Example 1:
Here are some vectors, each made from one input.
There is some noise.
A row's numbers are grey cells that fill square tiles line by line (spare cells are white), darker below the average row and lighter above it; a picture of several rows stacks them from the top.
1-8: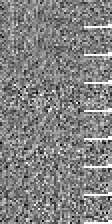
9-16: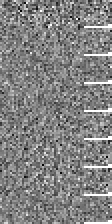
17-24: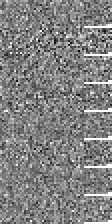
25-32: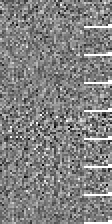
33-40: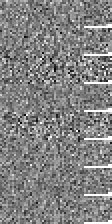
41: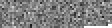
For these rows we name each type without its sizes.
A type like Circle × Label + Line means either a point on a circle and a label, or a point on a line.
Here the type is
Line.
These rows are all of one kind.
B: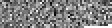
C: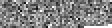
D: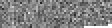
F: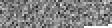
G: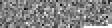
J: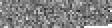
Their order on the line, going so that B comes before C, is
B, G, D, J, F, C.
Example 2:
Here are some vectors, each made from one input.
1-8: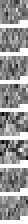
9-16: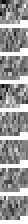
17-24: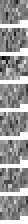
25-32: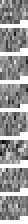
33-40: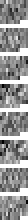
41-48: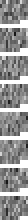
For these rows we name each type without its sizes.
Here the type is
Bool × Bool × Bool + Unit.
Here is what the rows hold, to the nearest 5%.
About 15% of them hold a fixed value. The rest hold three true/false values.
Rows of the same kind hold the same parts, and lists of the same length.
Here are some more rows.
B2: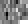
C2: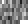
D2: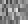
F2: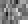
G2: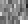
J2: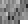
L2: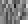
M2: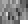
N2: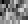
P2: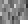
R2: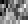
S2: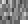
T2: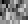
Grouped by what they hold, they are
B2, C2, D2, F2, G2, J2, L2, M2, P2, S2
N2, R2, T2

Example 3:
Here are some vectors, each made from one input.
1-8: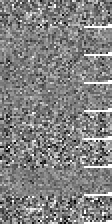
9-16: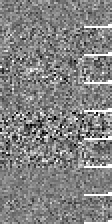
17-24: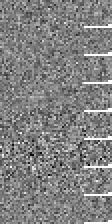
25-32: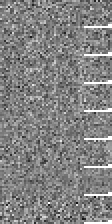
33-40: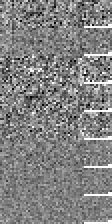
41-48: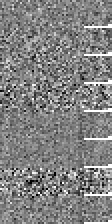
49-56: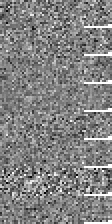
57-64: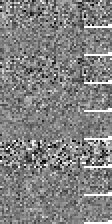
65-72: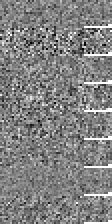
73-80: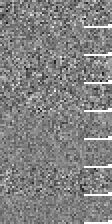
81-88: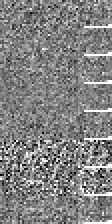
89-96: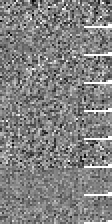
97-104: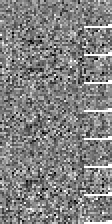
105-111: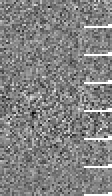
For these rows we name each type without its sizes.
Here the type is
Tree.
